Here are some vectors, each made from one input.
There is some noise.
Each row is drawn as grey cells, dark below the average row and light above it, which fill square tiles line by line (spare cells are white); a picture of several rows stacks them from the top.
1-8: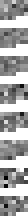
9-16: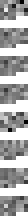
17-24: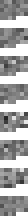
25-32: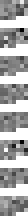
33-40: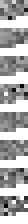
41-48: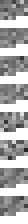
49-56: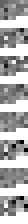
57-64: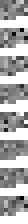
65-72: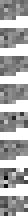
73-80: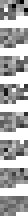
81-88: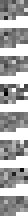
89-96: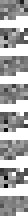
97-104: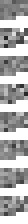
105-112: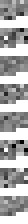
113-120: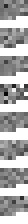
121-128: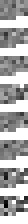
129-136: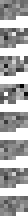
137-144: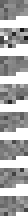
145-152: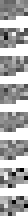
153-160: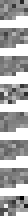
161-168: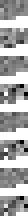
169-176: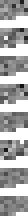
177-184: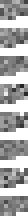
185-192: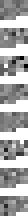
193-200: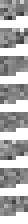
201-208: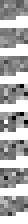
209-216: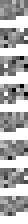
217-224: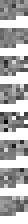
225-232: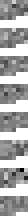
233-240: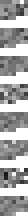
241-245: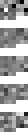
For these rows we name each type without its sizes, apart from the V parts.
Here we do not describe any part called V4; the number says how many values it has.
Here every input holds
either a true/false value and a value of V4, or a list of points on a line.
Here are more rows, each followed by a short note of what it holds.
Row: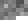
a list of one item
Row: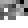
a list of two items
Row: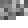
a true/false value and a value of V4
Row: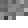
a list of two items
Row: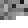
a list of one item
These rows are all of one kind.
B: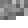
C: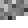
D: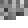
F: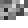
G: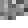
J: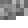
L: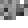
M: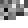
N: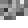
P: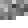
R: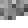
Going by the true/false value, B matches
C, F, J and P.
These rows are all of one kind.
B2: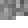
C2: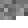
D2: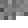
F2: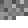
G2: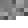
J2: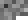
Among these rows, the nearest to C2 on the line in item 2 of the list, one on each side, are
D2 and F2.
